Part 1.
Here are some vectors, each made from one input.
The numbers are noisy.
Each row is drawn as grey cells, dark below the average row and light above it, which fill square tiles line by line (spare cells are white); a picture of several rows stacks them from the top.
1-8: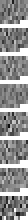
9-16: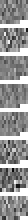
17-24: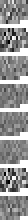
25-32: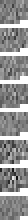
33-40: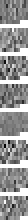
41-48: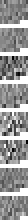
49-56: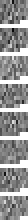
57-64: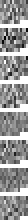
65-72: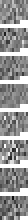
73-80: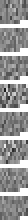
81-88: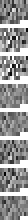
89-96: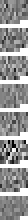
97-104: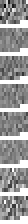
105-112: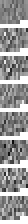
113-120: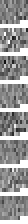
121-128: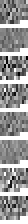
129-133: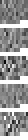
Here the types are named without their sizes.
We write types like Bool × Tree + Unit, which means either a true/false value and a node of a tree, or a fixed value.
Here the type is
(Circle + Unit) × Line + Label.
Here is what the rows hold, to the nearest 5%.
About 15% of them hold a label. The rest hold a point on a line, together with either a point on a circle, or a fixed value.
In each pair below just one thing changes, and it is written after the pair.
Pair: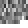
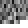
the place on the line
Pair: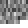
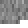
the place on the circle
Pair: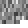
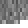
the place on the line
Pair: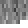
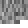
the place on the line
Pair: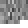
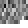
the place on the line
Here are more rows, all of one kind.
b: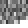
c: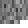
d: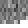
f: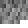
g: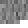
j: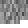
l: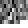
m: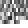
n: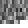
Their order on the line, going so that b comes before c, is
d, l, f, m, j, g, b, n, c.
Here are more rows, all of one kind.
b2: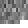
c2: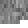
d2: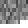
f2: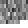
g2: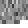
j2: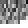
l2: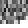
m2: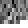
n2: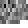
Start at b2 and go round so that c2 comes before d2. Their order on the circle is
b2, j2, f2, c2, m2, g2, n2, l2, d2.
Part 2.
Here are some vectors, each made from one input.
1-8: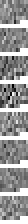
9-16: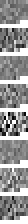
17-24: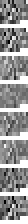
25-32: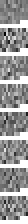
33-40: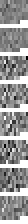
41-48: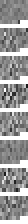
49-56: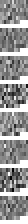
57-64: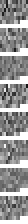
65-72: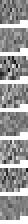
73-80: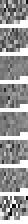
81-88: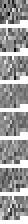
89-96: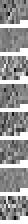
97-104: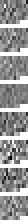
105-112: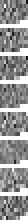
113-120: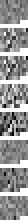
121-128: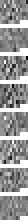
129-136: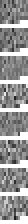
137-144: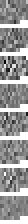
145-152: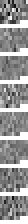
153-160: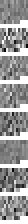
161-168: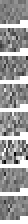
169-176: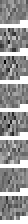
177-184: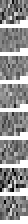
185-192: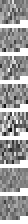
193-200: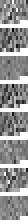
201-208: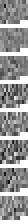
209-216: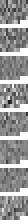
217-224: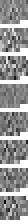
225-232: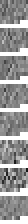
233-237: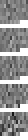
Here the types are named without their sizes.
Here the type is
List(Line).
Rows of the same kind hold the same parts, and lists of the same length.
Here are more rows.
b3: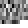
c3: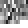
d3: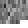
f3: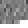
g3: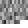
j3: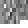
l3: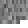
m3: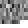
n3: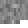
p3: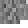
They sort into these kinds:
b3, m3
c3, f3
d3, g3, l3, n3, p3
j3

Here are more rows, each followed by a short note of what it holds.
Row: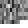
the empty list
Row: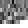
a list of one item
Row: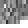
a list of one item
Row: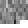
a list of one item
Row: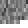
a list of three items
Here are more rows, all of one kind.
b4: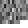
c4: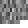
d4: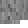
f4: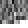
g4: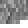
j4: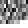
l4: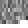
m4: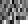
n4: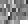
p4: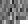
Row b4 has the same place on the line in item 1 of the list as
c4, d4 and n4.
